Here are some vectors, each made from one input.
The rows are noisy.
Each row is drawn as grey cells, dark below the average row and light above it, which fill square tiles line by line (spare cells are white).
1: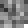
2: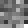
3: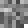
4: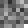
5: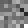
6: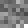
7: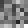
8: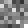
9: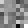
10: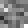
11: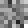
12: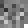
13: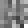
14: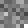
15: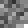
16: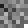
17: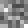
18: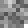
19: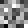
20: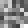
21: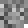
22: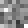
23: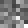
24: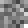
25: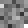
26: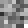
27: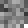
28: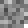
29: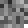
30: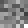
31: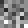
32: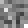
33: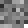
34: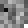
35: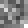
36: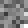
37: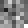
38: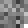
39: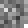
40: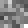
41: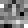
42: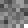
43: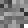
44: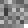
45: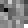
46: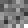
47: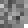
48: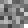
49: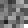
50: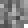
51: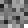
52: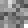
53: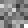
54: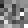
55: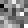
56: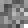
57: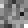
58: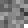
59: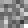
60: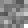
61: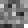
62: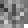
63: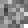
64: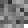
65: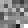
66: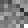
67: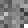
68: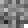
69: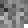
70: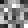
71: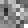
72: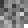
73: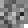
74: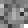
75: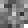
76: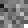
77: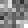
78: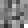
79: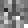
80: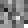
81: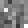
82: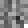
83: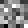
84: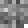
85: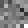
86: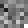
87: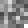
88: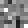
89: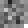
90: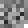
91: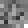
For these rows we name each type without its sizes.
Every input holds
a list of items, each a point on a line and a true/false value.
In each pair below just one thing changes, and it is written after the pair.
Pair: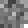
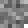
the place on the line in item 1 of the list
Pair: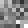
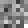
the true/false value in item 2 of the list
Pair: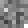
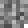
the true/false value in item 2 of the list
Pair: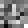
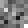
the true/false value in item 2 of the list
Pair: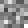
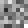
the place on the line in item 1 of the list
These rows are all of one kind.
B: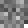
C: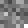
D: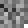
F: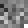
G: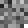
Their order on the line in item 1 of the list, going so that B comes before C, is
B, C, D, G, F.
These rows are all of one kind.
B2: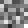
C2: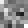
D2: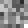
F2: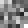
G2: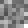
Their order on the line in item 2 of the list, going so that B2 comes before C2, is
B2, G2, F2, C2, D2.
